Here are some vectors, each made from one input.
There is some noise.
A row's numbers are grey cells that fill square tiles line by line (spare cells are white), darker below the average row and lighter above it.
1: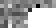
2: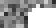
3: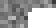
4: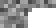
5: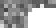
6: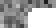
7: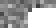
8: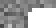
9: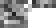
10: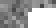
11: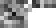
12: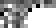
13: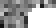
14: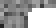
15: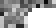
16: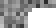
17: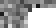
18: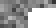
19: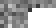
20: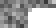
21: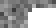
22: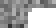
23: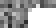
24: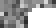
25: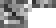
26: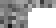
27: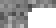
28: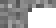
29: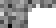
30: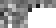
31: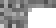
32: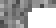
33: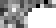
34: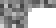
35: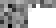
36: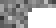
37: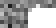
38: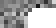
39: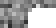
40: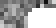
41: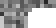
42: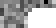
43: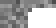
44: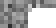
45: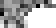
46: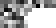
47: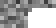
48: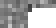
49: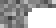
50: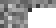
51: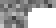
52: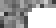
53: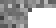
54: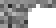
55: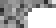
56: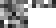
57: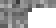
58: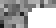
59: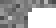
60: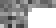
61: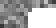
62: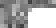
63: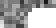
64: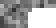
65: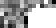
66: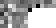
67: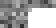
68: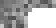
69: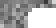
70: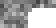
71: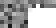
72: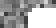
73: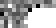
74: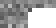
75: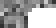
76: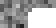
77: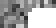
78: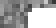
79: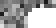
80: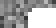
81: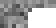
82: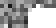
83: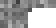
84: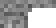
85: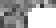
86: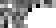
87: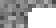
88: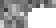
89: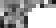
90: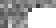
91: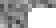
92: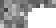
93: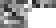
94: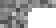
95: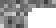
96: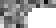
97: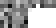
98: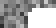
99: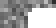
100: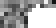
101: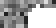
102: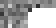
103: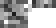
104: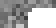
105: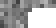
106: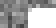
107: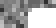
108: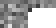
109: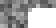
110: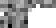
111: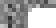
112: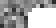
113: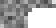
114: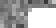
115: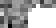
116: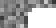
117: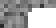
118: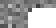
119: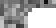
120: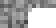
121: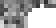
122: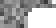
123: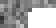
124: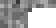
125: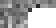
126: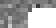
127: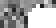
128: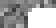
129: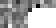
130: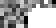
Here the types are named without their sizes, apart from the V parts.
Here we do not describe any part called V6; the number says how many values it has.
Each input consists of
a list of items, each a label and a value of V6.
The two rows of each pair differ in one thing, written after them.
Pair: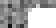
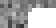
the value of V6 in item 2 of the list
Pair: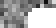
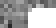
the value of V6 in item 2 of the list
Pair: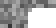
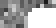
the label in item 2 of the list
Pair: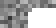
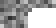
the label in item 2 of the list
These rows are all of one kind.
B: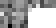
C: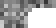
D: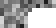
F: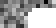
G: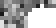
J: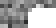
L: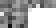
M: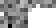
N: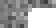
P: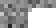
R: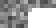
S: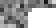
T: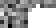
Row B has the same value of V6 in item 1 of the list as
C, N and P.
